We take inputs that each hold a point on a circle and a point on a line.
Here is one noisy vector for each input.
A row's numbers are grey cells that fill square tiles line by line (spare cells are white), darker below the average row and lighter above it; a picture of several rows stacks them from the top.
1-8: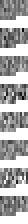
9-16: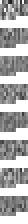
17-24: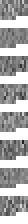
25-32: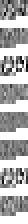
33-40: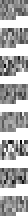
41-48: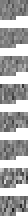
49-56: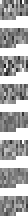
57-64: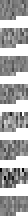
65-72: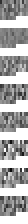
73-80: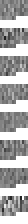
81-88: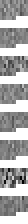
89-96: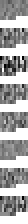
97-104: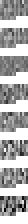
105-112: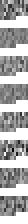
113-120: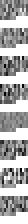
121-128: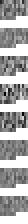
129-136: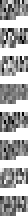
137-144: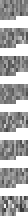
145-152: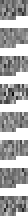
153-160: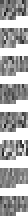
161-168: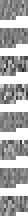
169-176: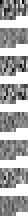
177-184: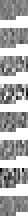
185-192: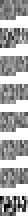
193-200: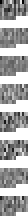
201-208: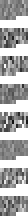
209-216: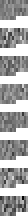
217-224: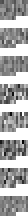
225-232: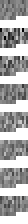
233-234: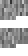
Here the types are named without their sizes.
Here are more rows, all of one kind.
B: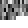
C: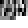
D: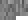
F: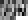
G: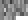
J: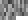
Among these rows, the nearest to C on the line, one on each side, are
D and F.
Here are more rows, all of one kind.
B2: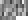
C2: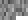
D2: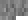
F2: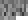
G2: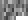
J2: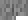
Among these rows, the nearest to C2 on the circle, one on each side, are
B2 and F2.
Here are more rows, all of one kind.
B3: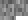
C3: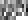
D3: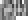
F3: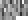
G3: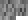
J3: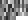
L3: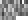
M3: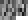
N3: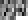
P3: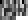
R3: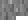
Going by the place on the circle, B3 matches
G3 and M3.
